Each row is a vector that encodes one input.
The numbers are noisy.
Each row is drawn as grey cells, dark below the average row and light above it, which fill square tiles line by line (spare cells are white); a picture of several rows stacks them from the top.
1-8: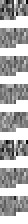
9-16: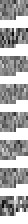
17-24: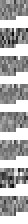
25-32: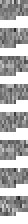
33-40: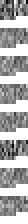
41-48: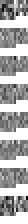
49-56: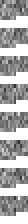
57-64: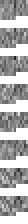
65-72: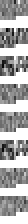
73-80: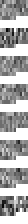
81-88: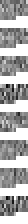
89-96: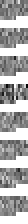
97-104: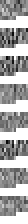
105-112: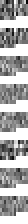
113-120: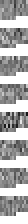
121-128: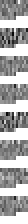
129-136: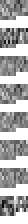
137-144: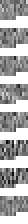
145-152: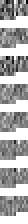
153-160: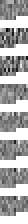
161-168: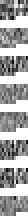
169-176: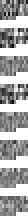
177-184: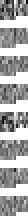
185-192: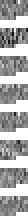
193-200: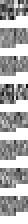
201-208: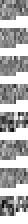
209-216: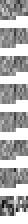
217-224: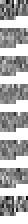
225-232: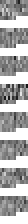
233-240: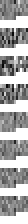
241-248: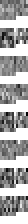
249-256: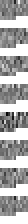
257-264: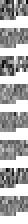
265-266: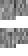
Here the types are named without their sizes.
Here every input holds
either a point on a line, or four true/false values.
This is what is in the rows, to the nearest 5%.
About 25% of them hold a point on a line. The rest hold four true/false values.
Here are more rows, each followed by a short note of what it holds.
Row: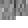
four true/false values
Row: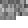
four true/false values
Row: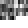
a point on a line
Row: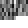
a point on a line
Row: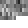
four true/false values
